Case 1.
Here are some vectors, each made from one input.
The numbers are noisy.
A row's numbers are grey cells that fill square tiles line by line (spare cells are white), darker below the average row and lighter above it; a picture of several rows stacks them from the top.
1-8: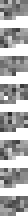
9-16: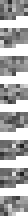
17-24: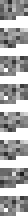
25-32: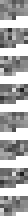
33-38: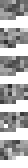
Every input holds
one of 8 labels.
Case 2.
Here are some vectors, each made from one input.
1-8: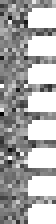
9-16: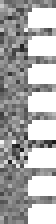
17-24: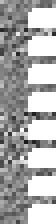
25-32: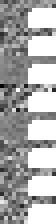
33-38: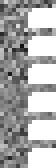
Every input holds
a point on a 5-point line.
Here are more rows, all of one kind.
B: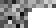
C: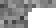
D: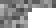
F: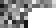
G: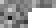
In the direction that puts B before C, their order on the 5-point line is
B, C, D, G, F.
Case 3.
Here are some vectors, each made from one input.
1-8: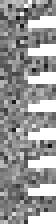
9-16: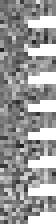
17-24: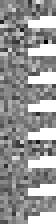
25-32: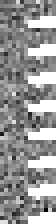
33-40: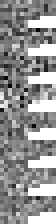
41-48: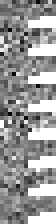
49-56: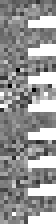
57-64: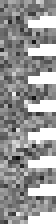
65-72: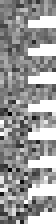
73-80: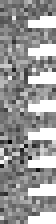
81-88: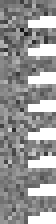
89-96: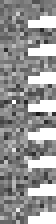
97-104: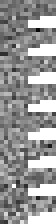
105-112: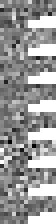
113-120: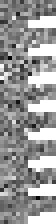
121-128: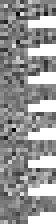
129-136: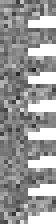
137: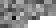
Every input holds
either a fixed value, or a node of a 15-node tree.
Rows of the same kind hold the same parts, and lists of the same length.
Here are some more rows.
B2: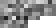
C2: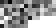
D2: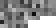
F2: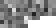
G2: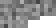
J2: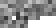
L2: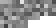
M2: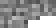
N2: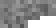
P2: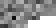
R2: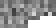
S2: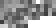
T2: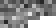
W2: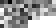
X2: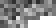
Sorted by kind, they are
B2, D2, F2, G2, J2, L2, M2, N2, P2, R2, S2, T2, X2
C2, W2

